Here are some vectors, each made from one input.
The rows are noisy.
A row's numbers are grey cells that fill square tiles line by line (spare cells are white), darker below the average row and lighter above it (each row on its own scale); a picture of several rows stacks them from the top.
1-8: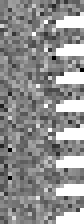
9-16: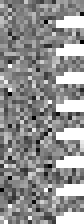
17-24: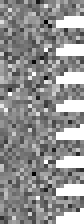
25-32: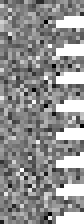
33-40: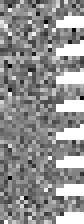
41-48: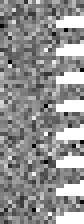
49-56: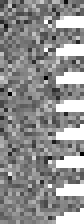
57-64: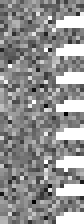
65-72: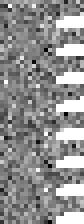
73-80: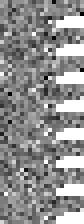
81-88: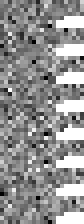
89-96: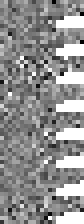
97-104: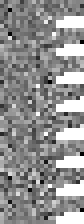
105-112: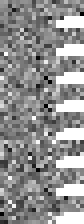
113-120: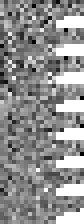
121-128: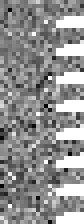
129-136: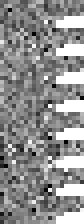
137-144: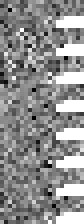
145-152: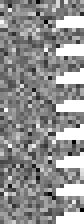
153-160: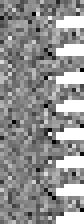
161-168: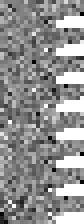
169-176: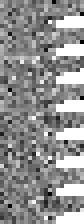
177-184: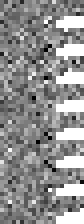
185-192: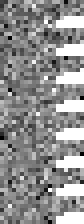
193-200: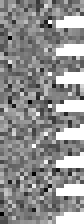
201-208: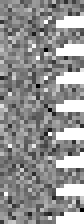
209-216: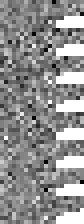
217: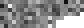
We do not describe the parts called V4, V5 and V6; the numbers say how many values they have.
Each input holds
either a node of each of two 9-node trees and a true/false value, or a value of V4, a value of V5 and a value of V6.
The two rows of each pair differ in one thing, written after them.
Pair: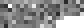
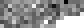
the value of V6
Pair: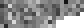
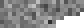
the value of V4
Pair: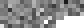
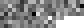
the value of V6
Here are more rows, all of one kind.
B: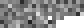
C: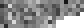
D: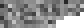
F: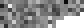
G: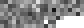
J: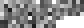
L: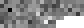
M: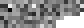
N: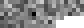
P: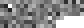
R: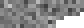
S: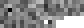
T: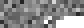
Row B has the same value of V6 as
C, D, F and R.
